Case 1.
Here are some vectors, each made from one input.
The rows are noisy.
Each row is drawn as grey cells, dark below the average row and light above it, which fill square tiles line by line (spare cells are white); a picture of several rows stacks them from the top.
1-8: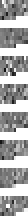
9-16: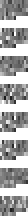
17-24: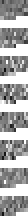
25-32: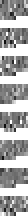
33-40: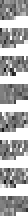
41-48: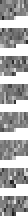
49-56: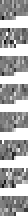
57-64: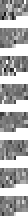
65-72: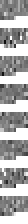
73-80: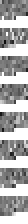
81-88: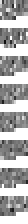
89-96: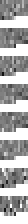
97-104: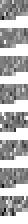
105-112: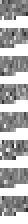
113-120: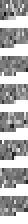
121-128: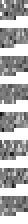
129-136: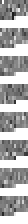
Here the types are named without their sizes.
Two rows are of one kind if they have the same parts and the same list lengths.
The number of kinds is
2.
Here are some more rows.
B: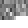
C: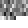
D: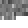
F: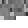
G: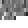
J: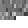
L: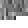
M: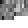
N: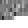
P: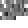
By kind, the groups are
B, D, F, G, J, L, M, N
C, P

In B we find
a node of a tree and a true/false value.
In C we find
a label and a true/false value.
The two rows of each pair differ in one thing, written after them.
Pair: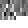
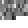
the label
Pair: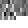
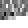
the true/false value
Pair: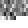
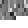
the label
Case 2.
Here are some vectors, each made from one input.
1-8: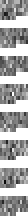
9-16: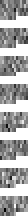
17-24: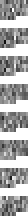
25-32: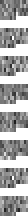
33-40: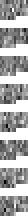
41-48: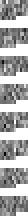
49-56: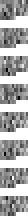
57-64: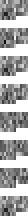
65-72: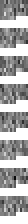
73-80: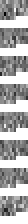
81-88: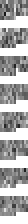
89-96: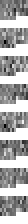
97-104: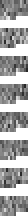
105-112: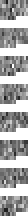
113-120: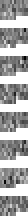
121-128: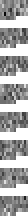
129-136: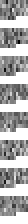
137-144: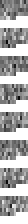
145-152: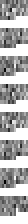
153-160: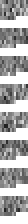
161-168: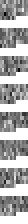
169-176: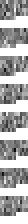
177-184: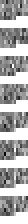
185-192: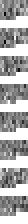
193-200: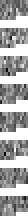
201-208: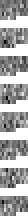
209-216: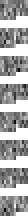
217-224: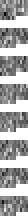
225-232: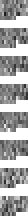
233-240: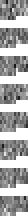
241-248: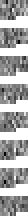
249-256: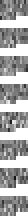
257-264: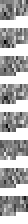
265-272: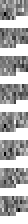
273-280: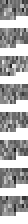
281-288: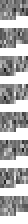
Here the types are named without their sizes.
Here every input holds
either two labels, or a node of a tree.
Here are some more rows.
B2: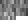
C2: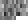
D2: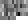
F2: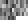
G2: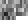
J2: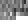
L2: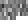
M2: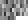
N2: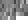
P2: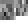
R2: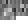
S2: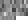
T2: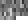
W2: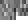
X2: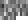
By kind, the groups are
B2, J2, L2, N2, R2, S2, T2, W2, X2
C2, D2, F2, G2, M2, P2

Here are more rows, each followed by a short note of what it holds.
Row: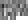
two labels
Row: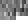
two labels
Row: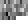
a node of a tree
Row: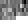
two labels
